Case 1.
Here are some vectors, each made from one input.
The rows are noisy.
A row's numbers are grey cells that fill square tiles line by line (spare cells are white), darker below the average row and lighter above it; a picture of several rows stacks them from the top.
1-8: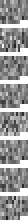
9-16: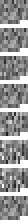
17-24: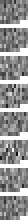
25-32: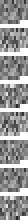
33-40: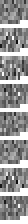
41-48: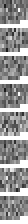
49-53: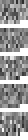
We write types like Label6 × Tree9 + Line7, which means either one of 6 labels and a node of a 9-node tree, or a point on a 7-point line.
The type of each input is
Tree10.
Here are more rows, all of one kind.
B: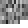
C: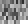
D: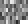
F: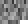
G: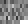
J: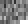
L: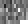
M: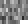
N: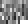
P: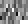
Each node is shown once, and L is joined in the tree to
J and M.
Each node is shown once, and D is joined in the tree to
M.
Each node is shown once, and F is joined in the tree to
G.
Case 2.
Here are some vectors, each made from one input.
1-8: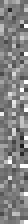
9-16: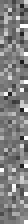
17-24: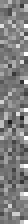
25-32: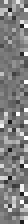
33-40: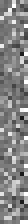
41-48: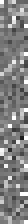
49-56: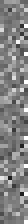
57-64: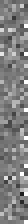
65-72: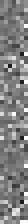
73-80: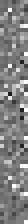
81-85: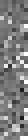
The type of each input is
Bool × Bool × Bool.
